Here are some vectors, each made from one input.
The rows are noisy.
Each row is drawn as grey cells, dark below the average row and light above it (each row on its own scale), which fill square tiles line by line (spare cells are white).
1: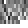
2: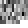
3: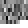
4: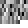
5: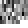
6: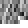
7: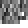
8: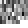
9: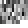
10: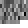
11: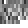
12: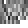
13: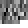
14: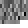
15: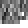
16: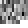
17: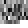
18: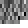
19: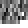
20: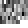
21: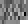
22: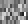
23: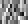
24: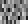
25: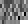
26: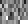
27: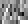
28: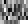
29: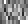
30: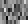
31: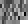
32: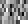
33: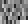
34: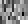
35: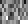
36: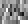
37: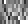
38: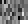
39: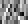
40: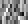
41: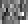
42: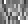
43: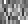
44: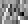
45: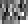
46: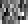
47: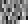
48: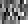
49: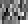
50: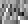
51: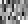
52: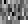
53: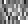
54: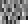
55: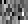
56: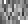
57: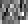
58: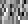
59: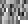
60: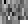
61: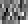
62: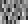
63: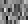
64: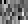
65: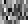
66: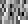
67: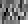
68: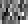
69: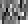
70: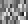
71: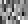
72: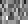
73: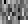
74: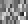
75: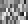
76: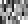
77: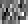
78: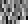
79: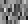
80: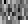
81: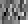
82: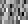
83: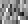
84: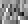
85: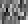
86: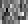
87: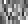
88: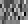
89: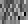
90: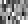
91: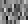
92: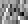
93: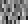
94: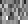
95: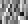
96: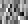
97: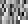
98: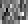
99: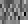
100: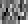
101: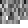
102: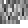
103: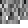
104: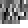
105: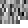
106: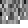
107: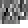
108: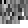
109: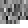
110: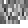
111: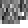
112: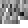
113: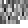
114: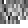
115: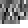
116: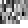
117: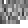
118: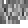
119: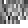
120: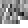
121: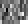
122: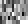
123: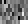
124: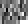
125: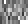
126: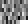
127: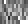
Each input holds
a true/false value, together with either a point on a 4-point line, or a point on a 5-point line.
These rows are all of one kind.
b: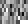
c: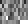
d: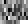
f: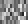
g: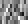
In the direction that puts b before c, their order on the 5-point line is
f, g, d, b, c.
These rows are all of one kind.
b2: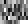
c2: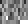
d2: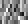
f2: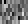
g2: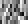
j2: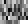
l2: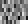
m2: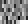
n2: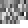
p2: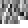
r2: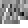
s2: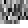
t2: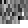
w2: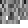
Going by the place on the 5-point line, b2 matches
j2, r2 and s2.
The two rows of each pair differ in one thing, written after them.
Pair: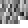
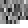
the true/false value
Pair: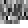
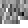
the true/false value
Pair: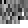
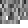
the true/false value
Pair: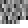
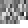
the true/false value
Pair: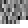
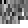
the place on the 5-point line
